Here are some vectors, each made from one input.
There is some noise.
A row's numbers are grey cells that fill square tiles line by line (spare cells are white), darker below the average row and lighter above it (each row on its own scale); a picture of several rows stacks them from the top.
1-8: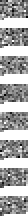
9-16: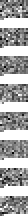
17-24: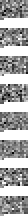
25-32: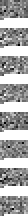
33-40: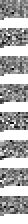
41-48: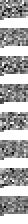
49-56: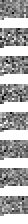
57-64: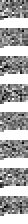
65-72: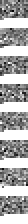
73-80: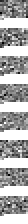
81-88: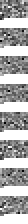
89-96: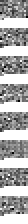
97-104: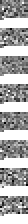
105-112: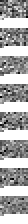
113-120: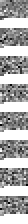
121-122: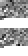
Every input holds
either a point on a 6-point line and a true/false value, or a point on a 9-point line.
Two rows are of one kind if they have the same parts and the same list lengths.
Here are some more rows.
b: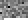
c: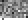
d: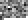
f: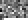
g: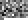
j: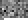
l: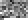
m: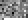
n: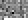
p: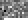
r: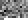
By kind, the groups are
b, c, l, m, n
d, f, g, j, p, r

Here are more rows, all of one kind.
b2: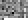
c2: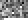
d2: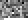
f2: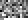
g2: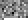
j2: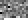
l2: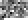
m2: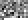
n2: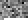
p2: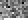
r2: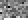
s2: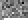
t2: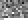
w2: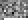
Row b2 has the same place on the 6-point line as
c2, l2 and s2.
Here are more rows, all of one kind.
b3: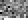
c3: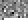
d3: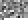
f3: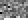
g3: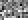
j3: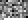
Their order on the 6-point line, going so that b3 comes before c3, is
g3, b3, d3, c3, f3, j3.
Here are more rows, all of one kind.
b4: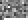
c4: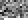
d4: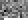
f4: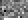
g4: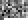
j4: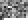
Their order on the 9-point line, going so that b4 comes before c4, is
b4, c4, j4, d4, f4, g4.
